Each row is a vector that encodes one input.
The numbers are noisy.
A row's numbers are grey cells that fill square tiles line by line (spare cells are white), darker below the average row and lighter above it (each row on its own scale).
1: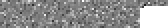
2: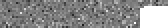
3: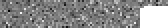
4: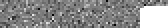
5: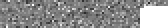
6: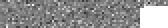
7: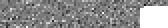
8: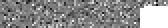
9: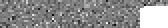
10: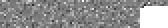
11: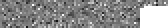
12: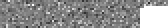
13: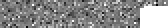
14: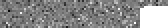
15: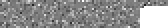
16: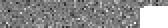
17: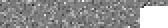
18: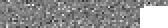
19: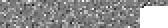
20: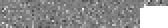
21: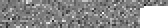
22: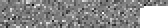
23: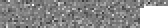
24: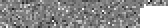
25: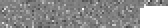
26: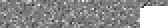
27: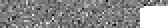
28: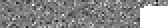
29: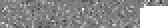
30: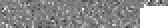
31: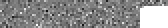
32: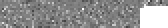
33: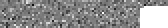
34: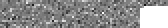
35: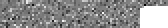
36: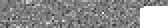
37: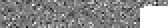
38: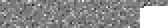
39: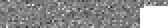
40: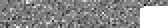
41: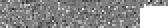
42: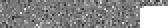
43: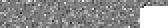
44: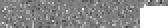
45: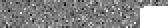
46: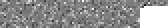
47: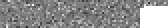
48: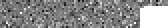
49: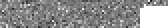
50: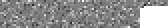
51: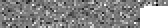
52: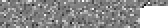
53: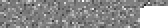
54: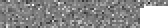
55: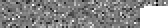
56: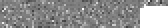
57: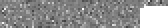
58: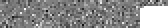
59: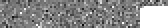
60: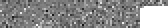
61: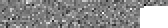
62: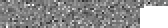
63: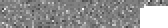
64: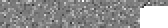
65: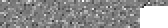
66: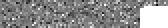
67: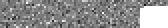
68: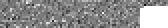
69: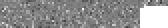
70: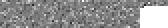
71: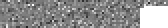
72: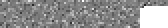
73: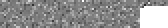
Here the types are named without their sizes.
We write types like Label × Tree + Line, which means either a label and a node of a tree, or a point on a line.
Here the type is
Line.
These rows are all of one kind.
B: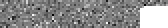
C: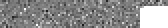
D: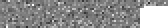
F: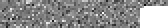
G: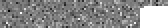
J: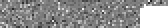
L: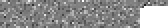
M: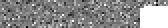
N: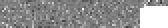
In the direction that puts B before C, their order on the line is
L, F, B, C, G, M, D, J, N.
